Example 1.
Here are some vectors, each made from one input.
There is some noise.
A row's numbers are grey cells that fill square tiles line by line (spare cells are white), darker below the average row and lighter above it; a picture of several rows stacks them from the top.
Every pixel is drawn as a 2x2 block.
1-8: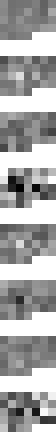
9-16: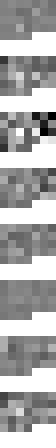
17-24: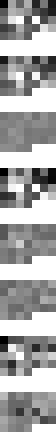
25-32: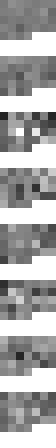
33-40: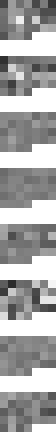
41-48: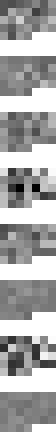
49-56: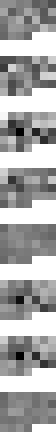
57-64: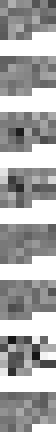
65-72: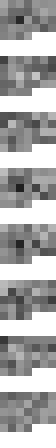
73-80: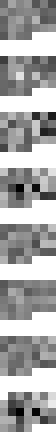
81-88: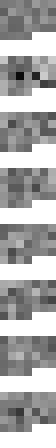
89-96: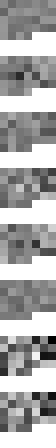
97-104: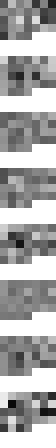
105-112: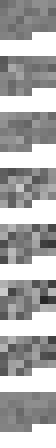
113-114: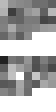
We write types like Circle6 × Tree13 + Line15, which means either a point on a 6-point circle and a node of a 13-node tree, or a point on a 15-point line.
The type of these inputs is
Line5 + Tree10 × Tree10.
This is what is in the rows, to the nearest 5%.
About 25% of them hold a point on a 5-point line. The rest hold a node of each of two 10-node trees.
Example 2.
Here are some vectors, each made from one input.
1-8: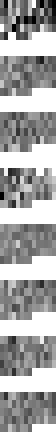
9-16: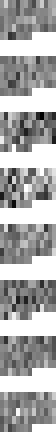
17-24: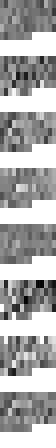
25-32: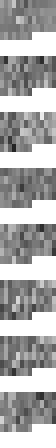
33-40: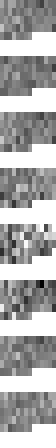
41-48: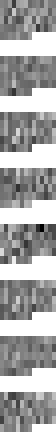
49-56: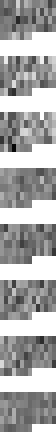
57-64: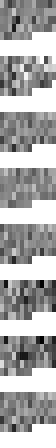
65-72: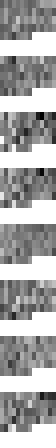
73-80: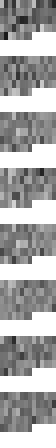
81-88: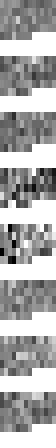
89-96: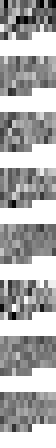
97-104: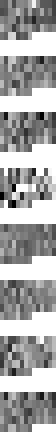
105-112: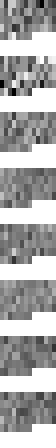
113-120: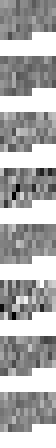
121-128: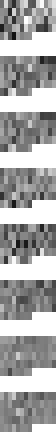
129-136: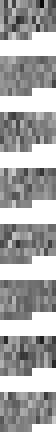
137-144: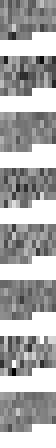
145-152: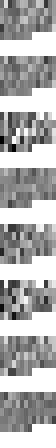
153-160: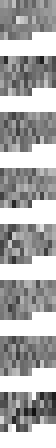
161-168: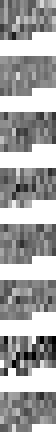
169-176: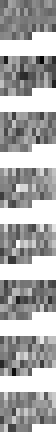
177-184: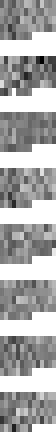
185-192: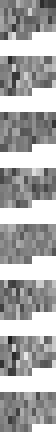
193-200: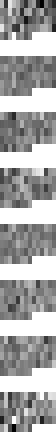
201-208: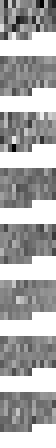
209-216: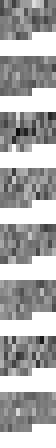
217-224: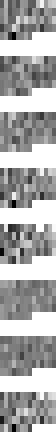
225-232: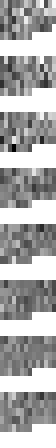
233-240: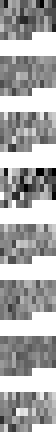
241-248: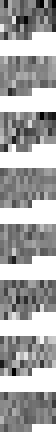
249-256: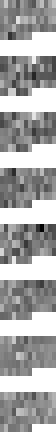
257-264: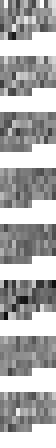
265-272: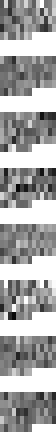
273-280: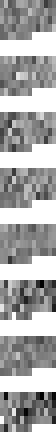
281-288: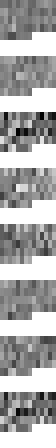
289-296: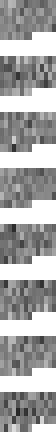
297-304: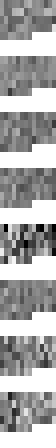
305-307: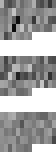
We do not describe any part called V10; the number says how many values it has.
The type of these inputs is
Bool × Line12 + V10.
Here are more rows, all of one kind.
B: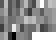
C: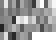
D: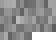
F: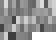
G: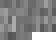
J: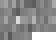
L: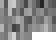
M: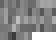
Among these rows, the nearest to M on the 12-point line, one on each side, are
G and J.
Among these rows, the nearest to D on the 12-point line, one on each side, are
C and F.
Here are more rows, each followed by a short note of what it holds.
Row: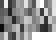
a value of V10
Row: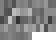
a value of V10
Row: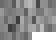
a value of V10
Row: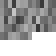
a value of V10
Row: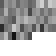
a point on a 12-point line and a true/false value
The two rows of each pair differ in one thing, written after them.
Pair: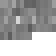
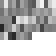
the place on the 12-point line
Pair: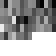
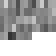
the true/false value
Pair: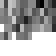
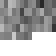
the place on the 12-point line
